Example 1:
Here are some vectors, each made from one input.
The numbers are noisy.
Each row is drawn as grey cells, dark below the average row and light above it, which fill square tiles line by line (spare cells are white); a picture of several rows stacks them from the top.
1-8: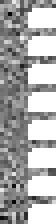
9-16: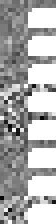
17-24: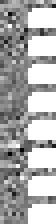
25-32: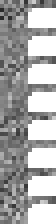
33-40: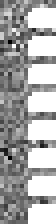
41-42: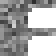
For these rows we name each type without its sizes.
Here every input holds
a point on a line and a true/false value.
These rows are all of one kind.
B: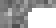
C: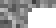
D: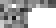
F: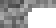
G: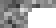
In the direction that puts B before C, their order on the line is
F, B, D, G, C.
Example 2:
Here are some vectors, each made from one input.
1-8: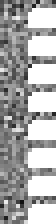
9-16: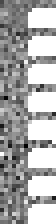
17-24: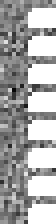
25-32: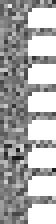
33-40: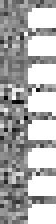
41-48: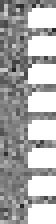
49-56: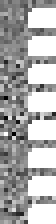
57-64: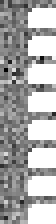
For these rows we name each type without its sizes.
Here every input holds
either a fixed value, or a point on each of two lines, or a node of a tree.
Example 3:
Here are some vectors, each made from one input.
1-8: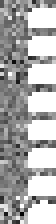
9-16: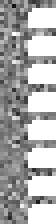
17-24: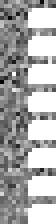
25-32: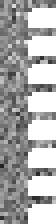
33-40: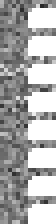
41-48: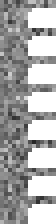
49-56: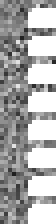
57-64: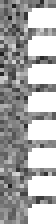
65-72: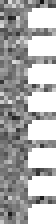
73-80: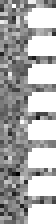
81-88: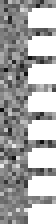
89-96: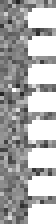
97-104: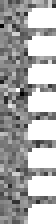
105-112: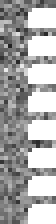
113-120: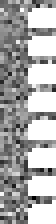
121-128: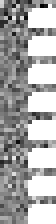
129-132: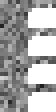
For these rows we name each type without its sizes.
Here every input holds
a point on a line and a true/false value.
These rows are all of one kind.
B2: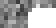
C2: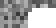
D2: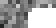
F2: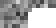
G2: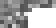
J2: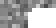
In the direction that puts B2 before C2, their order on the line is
D2, B2, J2, G2, C2, F2.
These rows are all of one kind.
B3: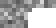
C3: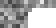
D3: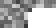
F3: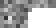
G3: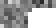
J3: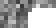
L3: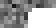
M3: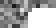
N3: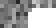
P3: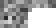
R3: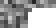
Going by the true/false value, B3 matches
D3 and G3.
